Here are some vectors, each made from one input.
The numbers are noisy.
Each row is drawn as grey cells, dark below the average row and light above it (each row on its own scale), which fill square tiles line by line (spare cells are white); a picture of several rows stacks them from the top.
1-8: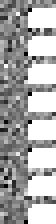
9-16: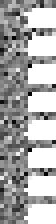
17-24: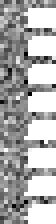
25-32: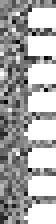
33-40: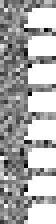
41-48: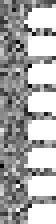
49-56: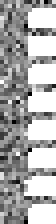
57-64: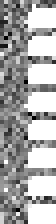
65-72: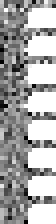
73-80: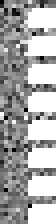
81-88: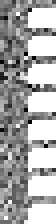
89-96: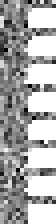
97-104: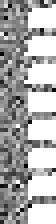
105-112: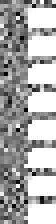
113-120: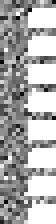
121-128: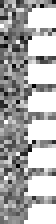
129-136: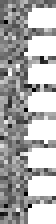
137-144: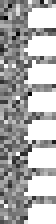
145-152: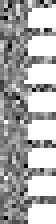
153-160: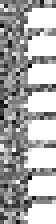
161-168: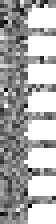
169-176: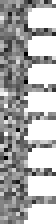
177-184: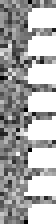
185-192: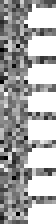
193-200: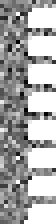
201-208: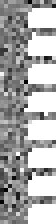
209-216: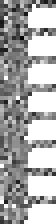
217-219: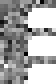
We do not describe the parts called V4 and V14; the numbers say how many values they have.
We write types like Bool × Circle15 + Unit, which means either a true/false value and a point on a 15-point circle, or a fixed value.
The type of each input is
(Bool × Tree15 + Circle8) × V4 × V14.
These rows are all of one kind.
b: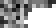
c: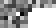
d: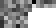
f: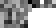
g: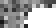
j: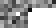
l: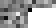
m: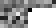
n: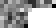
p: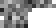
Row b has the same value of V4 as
d and g.
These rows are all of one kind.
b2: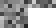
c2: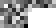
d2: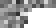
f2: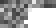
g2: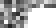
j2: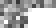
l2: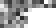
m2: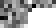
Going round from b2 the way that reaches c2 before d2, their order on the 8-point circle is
b2, c2, l2, f2, g2, m2, d2, j2.
